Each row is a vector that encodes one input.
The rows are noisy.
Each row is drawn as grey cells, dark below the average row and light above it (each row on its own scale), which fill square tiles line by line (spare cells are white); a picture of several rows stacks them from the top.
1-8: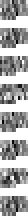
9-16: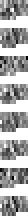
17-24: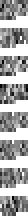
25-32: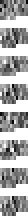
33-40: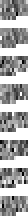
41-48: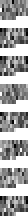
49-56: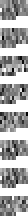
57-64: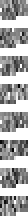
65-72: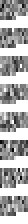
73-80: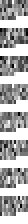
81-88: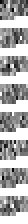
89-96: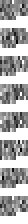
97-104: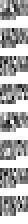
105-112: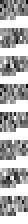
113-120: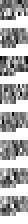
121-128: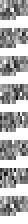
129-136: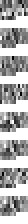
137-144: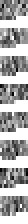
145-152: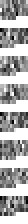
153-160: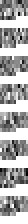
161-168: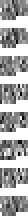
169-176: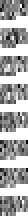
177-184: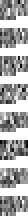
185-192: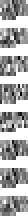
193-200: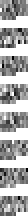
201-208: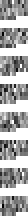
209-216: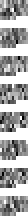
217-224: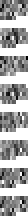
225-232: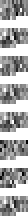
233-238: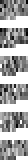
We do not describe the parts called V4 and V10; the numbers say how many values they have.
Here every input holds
either a point on a 6-point circle and a true/false value, or a point on a 6-point line, or a point on an 8-point line, a value of V4 and a value of V10.
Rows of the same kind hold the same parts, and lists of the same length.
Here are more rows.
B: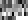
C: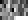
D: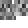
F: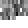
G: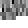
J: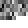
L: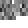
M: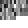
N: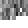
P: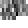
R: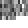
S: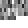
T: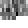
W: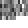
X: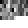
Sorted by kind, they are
B, D, J, L, S
C, M, R, W, X
F, G, N, P, T

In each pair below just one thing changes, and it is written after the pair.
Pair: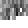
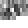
the value of V4
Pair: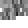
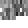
the value of V10
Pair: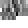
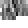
the value of V10
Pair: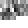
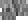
the value of V4
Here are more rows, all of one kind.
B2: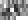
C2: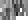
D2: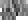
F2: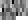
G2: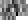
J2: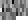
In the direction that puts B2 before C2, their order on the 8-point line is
G2, B2, F2, D2, J2, C2.
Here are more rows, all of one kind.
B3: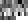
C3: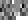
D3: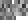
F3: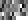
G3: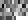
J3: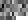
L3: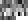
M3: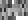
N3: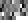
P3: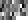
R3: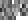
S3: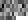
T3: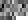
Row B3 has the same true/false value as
L3 and M3.
